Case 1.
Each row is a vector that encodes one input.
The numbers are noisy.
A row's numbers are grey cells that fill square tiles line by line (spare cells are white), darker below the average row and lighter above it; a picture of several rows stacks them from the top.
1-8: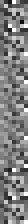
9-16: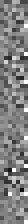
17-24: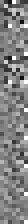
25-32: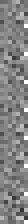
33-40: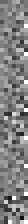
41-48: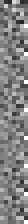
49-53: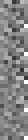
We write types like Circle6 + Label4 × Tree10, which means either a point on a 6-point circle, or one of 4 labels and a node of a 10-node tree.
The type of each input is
Line9.
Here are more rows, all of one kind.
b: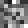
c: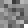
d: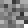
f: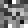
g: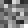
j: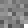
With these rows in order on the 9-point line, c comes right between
d and j.
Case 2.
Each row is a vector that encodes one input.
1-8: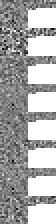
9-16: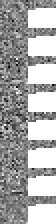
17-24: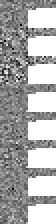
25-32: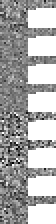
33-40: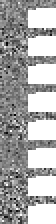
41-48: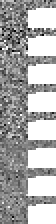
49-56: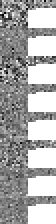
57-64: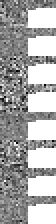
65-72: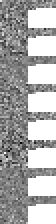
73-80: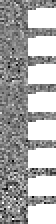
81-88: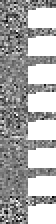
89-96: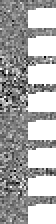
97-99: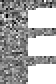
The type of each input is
Circle10 + Unit.
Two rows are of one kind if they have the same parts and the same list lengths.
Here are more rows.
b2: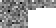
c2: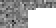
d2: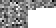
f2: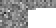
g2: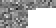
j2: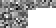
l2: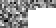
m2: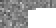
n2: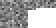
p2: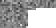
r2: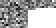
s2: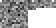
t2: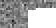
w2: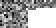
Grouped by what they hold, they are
b2, c2, d2, f2, g2, j2, m2, n2, p2, r2, s2, t2, w2
l2

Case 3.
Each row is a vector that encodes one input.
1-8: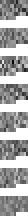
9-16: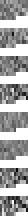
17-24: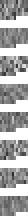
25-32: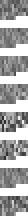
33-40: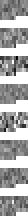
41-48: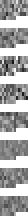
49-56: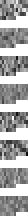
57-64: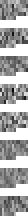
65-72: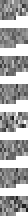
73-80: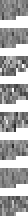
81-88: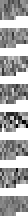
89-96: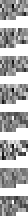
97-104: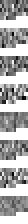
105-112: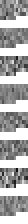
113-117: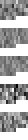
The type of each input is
Circle10.
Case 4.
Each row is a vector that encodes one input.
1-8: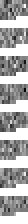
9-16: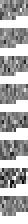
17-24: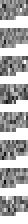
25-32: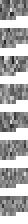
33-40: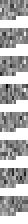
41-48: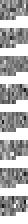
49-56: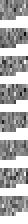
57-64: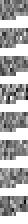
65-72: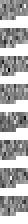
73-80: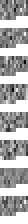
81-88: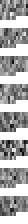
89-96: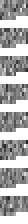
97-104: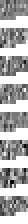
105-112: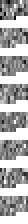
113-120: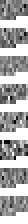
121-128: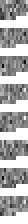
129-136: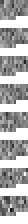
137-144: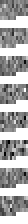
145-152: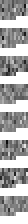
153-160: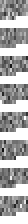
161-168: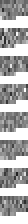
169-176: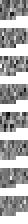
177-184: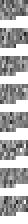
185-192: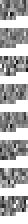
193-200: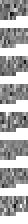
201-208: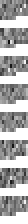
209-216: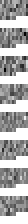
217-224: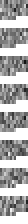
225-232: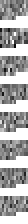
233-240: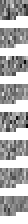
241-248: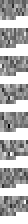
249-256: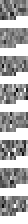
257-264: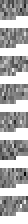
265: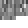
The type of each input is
Line6 × Line6 + Unit.
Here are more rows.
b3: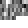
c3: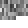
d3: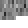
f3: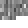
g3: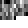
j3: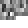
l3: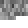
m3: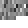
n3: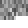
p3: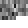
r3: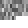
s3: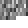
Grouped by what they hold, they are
b3, c3, d3, f3, j3, l3, m3, n3, p3, r3, s3
g3

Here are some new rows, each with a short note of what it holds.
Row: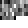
a fixed value
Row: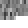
a point on each of two 6-point lines
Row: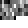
a fixed value
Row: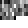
a fixed value
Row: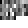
a fixed value
